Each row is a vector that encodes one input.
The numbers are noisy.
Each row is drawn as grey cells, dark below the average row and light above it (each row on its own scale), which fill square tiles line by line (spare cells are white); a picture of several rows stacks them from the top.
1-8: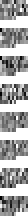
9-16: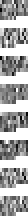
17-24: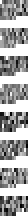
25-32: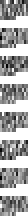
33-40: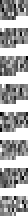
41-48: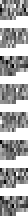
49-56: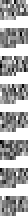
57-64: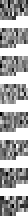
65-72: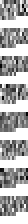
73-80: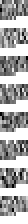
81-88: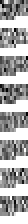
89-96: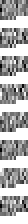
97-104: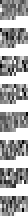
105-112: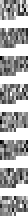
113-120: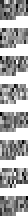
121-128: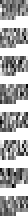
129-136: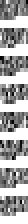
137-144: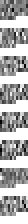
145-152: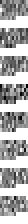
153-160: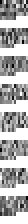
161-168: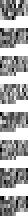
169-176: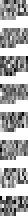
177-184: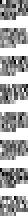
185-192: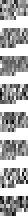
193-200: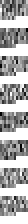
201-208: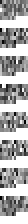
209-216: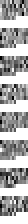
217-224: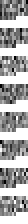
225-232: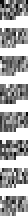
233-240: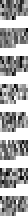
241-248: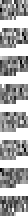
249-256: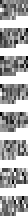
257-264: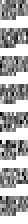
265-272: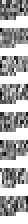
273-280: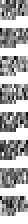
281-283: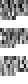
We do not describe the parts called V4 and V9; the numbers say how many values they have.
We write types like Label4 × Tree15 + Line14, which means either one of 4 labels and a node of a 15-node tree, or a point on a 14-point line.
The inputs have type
(Bool × V4 + Circle6) × V9 + Line14.
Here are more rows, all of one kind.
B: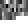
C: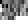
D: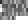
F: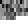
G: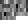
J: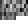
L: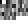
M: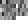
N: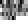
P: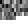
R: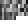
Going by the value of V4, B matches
C, D and J.
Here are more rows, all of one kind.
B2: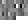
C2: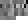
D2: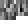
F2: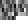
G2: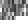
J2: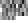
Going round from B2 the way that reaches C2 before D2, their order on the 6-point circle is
B2, J2, C2, F2, G2, D2.
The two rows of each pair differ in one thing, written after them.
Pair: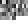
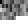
the value of V9
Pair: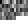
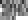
the value of V9
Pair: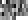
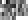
the true/false value
